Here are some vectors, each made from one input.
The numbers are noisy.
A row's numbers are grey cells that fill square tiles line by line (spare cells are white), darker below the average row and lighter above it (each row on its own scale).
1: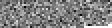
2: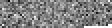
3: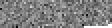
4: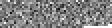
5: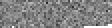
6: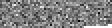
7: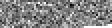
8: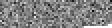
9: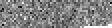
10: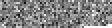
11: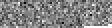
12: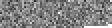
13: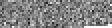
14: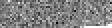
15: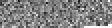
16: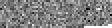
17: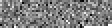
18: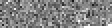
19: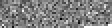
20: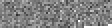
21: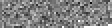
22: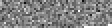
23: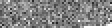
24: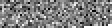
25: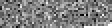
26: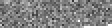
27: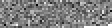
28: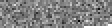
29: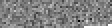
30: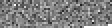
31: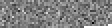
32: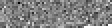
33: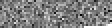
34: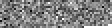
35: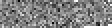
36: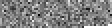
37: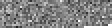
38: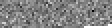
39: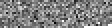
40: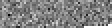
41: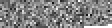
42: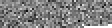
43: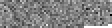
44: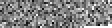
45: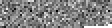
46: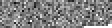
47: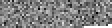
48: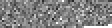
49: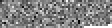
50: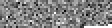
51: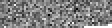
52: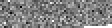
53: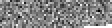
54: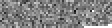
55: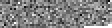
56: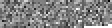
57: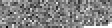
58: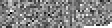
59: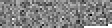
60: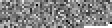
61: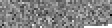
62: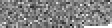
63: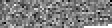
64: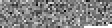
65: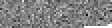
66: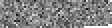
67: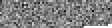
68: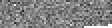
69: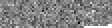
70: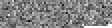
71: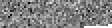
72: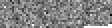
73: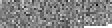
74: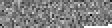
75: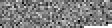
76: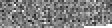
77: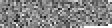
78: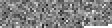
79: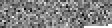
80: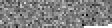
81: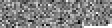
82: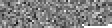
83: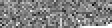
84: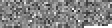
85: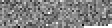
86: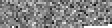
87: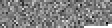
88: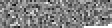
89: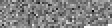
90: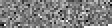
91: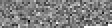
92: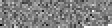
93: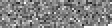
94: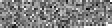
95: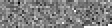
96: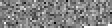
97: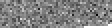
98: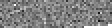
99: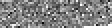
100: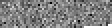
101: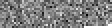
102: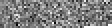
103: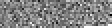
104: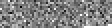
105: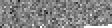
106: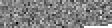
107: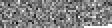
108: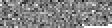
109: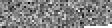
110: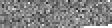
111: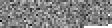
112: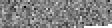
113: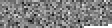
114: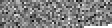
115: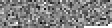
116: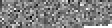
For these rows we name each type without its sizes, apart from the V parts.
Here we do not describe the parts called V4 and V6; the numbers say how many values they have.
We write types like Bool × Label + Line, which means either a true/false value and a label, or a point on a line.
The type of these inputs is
Label × V4 + Line × V6.
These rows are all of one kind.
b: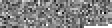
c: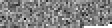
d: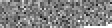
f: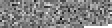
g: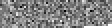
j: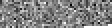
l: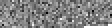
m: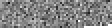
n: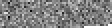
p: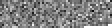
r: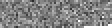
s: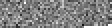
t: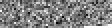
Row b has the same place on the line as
c, s and t.
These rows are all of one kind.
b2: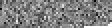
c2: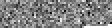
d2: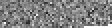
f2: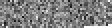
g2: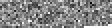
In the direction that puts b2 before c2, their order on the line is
b2, f2, g2, c2, d2.
